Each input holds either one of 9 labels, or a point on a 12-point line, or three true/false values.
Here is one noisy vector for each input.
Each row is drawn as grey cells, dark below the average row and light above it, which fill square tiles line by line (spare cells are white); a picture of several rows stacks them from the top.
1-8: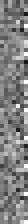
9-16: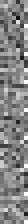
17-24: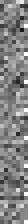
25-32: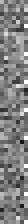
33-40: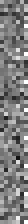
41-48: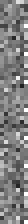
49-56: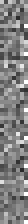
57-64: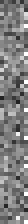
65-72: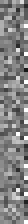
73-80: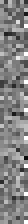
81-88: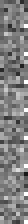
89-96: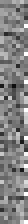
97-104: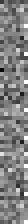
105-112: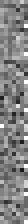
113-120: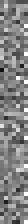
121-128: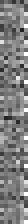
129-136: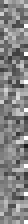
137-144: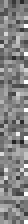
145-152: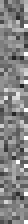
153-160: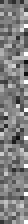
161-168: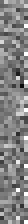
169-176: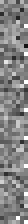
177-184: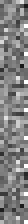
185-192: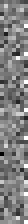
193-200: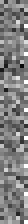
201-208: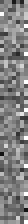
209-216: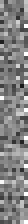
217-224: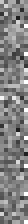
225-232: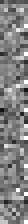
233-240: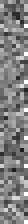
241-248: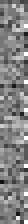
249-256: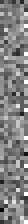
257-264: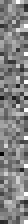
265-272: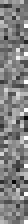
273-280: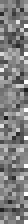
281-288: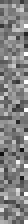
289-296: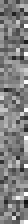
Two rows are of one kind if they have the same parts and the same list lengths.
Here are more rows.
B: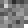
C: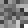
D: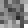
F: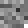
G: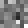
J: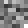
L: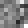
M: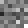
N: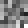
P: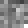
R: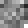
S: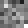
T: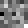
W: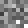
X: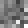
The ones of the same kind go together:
B, P, S, T
C, D, G, M, N, W, X
F, J, L, R

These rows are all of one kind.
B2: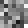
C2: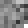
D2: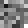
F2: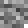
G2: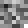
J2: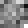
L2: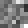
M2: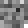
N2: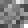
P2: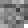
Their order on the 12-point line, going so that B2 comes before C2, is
B2, D2, G2, F2, M2, P2, C2, J2, L2, N2.
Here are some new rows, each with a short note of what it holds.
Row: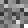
one of 9 labels
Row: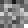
three true/false values
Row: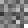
one of 9 labels
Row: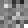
three true/false values
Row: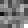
three true/false values
